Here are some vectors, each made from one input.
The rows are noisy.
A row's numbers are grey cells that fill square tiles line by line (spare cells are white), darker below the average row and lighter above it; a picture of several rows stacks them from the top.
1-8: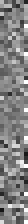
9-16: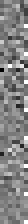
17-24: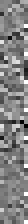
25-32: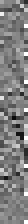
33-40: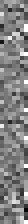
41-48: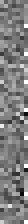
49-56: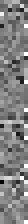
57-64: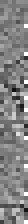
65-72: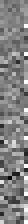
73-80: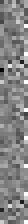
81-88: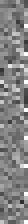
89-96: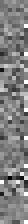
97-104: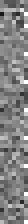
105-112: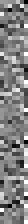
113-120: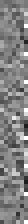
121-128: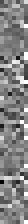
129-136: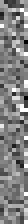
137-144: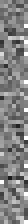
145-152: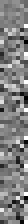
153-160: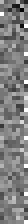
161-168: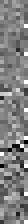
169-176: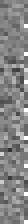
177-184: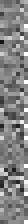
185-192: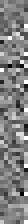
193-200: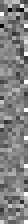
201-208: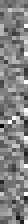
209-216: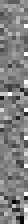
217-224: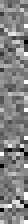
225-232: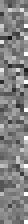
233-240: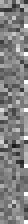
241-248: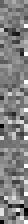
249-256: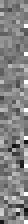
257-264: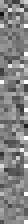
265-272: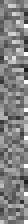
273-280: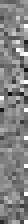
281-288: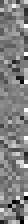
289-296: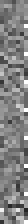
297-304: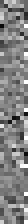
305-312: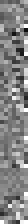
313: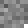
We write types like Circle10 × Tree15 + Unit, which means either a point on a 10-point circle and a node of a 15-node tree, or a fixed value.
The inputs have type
Bool × Label12 + Circle13 + Unit.
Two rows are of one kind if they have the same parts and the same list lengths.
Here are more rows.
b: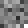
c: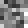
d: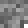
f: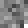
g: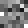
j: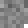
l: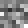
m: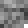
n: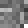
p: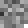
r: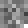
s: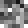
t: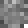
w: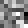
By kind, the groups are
b, d, m, p, r, t
c, f, g, j, l, w
n, s

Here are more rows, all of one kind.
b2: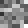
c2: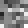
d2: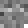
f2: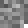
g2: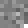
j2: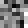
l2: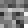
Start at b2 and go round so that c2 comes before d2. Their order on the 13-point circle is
b2, c2, l2, f2, d2, g2, j2.
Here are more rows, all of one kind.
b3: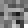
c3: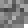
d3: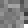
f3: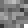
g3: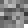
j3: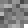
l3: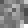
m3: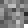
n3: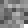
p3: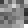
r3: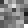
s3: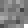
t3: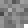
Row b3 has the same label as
j3 and p3.
